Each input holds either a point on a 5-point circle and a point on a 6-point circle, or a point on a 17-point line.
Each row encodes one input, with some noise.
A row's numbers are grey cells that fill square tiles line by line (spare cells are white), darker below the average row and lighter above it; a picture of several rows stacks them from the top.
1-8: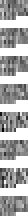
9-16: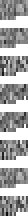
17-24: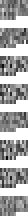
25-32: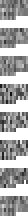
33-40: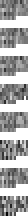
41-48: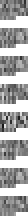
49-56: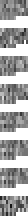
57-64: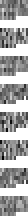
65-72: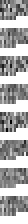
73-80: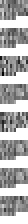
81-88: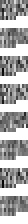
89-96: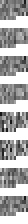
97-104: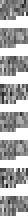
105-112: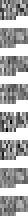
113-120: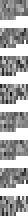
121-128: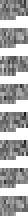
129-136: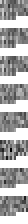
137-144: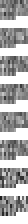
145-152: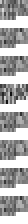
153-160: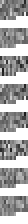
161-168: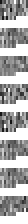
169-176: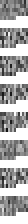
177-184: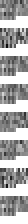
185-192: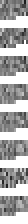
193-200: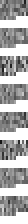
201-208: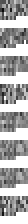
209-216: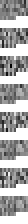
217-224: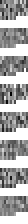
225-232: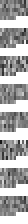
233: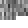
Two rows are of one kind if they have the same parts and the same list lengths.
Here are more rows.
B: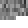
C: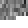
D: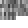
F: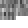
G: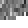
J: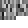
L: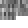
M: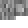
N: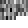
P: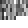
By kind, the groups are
B, C, D, F, G, L, M
J, N, P

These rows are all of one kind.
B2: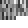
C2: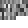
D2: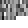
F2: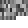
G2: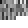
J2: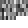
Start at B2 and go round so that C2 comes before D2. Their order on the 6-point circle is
B2, J2, F2, C2, G2, D2.
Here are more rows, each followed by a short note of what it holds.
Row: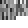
a point on a 5-point circle and a point on a 6-point circle
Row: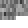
a point on a 17-point line
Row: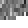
a point on a 17-point line
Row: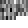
a point on a 5-point circle and a point on a 6-point circle
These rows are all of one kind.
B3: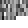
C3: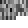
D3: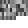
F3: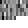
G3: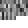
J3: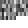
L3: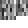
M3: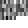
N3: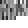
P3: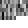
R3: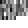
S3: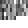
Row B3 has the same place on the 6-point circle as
F3, N3, R3 and S3.
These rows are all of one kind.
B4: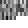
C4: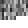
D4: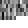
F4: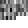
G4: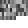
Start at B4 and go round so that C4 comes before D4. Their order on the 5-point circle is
B4, F4, C4, G4, D4.
